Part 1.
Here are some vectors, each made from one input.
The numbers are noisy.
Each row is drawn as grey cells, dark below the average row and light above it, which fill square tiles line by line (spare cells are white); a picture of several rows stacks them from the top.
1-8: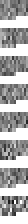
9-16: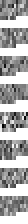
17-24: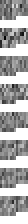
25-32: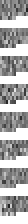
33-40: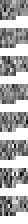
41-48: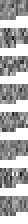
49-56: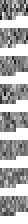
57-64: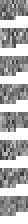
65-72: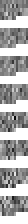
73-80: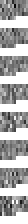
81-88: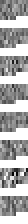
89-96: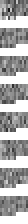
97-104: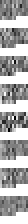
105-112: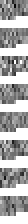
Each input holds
one of 5 labels.
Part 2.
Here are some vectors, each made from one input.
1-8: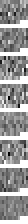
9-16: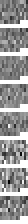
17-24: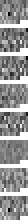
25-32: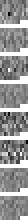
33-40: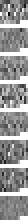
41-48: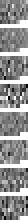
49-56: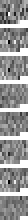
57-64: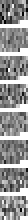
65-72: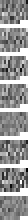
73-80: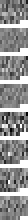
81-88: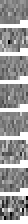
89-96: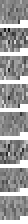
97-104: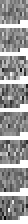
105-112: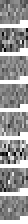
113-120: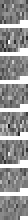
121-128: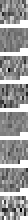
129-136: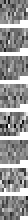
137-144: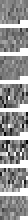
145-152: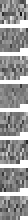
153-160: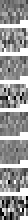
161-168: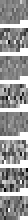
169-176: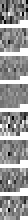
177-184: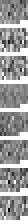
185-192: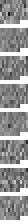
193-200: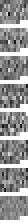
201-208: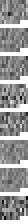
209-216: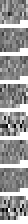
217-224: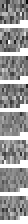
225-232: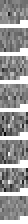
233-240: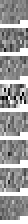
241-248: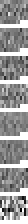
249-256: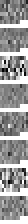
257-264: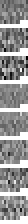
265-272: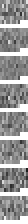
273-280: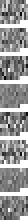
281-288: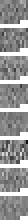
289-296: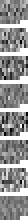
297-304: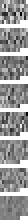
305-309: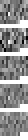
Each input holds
either a fixed value, or three true/false values.
